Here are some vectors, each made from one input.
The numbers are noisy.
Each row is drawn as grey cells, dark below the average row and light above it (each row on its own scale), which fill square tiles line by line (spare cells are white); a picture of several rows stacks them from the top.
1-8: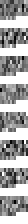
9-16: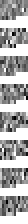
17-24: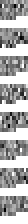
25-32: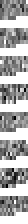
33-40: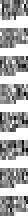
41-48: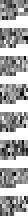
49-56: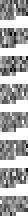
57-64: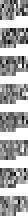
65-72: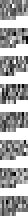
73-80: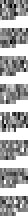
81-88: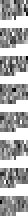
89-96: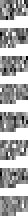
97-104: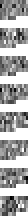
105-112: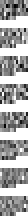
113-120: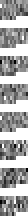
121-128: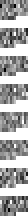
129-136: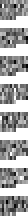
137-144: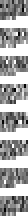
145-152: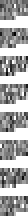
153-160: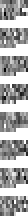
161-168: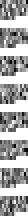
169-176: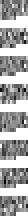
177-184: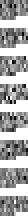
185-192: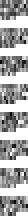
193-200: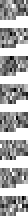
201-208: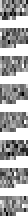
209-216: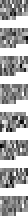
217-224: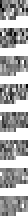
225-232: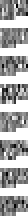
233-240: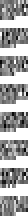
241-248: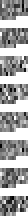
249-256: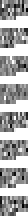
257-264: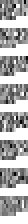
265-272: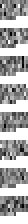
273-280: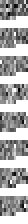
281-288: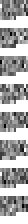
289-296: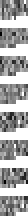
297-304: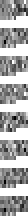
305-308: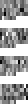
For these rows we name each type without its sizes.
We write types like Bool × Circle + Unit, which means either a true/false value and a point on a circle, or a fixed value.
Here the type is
Circle × (Circle + Unit) × Line × Line.
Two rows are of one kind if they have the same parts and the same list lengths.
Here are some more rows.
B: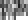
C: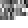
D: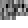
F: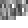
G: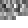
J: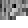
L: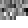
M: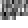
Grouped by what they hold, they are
B, D, G, J, L
C, F, M

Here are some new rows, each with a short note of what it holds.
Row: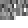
a point on each of two circles and a point on each of two lines
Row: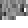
a point on each of two circles and a point on each of two lines
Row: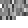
a point on each of two circles and a point on each of two lines
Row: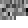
a point on each of two circles and a point on each of two lines
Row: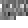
a point on each of two circles and a point on each of two lines
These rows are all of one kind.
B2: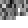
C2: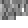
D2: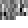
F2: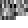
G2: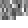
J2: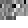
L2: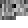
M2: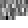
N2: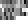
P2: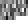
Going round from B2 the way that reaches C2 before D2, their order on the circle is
B2, C2, G2, M2, P2, N2, D2, J2, L2, F2.
